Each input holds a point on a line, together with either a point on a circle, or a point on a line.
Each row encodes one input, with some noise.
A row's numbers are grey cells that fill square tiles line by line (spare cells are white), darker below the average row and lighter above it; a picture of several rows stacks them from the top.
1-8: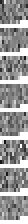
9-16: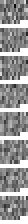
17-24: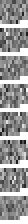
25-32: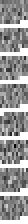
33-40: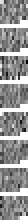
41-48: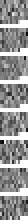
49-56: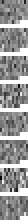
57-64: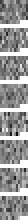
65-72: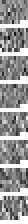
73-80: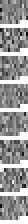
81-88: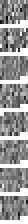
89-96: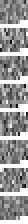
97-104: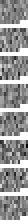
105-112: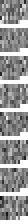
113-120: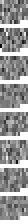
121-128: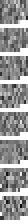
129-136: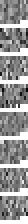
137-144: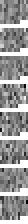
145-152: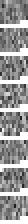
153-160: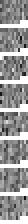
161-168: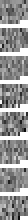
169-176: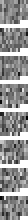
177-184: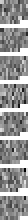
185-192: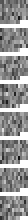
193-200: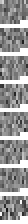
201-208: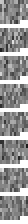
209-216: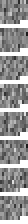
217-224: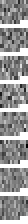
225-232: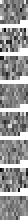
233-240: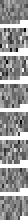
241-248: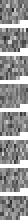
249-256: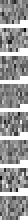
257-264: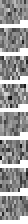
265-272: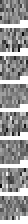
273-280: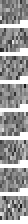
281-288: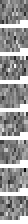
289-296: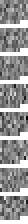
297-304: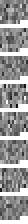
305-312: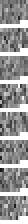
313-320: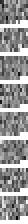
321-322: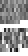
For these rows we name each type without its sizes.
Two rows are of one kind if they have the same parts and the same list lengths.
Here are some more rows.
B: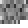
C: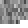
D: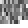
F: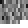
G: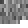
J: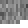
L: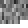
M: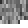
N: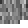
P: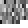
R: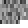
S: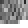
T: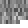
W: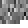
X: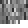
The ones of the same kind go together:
B, D, P, W
C, F, G, J, L, M, N, R, S, T, X

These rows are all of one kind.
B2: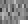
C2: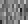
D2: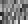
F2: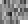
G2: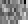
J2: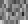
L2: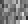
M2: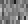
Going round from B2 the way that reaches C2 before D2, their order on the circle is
B2, C2, F2, G2, J2, M2, D2, L2.
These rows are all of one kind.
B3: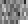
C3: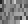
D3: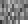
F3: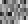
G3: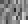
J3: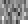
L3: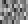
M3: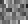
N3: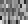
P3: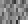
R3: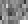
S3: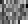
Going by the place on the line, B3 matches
D3, J3 and L3.
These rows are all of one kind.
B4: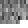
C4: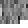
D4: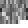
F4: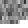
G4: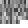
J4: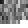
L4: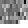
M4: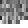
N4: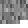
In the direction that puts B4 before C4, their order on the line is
J4, B4, N4, C4, L4, M4, F4, G4, D4.
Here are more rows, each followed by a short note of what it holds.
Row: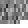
a point on each of two lines
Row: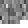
a point on a circle and a point on a line
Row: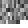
a point on each of two lines
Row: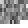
a point on each of two lines
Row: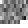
a point on each of two lines
